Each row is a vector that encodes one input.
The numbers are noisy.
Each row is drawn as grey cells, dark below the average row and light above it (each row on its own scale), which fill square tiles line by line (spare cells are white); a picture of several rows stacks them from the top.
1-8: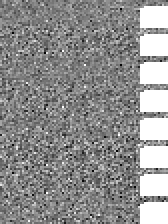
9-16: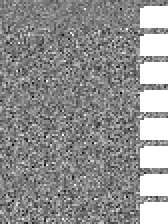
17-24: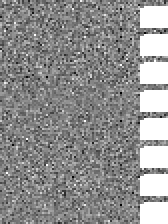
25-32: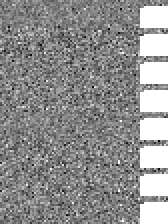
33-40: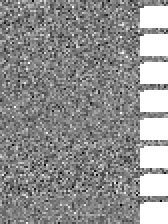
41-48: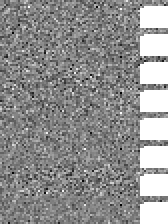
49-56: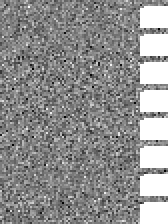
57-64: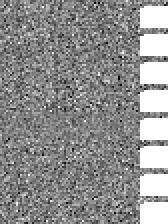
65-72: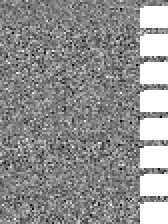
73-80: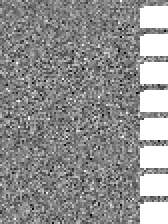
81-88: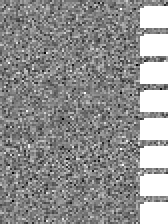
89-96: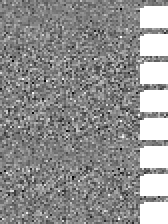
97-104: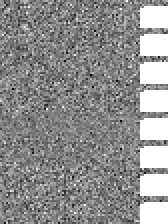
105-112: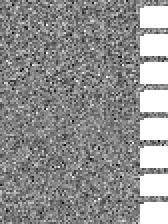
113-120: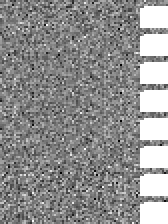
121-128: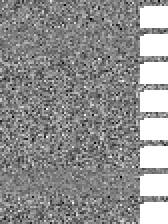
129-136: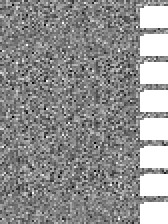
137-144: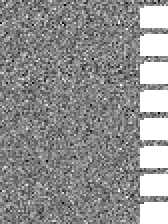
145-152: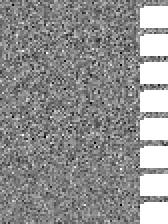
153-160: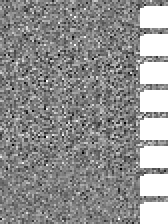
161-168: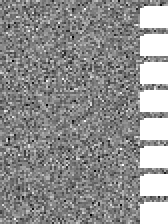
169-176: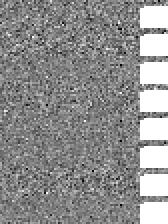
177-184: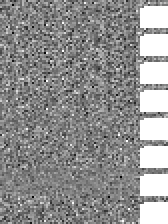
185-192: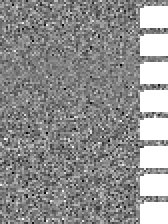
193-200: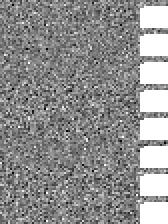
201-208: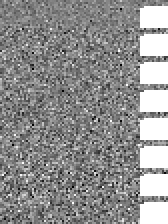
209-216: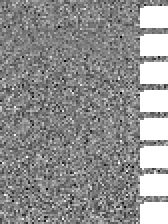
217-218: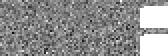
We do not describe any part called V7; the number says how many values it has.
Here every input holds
either a point on a 6-point circle and a true/false value, or two values of V7, or a list of up to two points on an 8-point circle.
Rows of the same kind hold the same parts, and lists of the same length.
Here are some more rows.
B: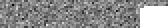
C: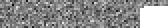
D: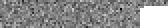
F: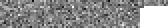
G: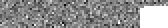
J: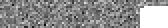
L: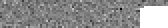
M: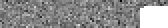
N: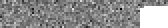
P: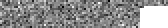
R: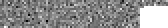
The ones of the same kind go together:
B, C, J
D, G, L, N
F, P
M
R

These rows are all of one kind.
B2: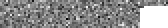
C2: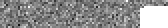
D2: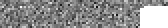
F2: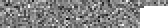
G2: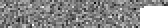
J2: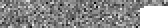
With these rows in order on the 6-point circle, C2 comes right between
D2 and F2.
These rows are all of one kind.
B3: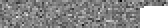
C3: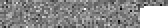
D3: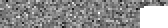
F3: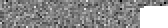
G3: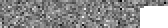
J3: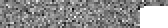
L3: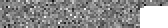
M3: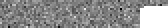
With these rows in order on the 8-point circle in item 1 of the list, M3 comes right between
C3 and L3.
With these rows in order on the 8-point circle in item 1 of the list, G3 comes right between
B3 and F3.
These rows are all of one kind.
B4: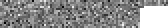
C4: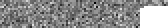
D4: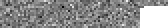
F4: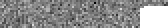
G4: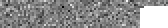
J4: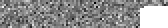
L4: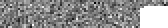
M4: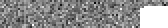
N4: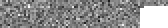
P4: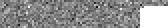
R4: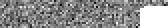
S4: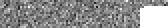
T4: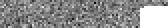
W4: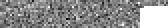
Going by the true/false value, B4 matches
D4, G4, N4 and W4.
